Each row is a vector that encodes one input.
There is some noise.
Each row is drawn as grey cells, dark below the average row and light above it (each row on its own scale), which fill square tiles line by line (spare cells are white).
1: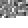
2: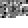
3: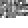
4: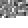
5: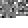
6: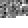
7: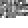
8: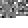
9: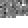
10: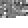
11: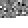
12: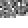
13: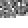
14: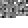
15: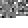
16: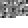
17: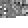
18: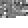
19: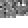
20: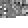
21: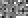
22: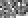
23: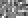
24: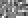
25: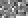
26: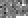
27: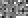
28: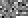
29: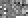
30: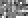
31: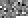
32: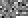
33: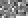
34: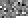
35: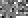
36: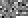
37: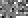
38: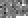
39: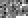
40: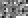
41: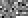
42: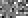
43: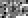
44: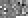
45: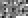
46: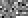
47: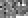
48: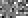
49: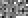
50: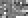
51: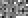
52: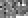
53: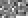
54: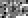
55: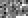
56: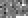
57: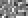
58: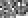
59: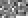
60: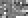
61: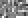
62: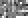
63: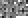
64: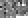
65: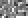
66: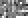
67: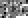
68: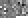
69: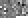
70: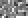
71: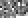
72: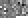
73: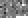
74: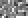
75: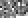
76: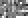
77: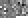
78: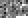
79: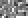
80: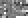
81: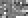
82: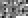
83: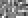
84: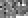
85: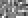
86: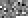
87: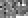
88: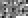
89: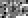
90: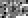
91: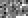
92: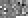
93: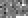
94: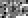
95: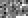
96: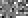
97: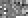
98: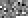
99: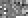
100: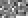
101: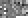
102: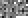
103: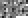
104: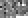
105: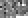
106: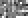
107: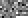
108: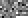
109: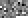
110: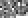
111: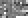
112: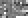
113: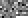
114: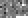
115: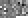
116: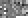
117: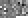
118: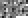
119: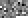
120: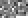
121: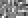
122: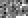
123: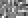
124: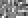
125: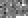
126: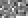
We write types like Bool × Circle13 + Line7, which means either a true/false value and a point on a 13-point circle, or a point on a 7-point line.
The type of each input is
Circle17.
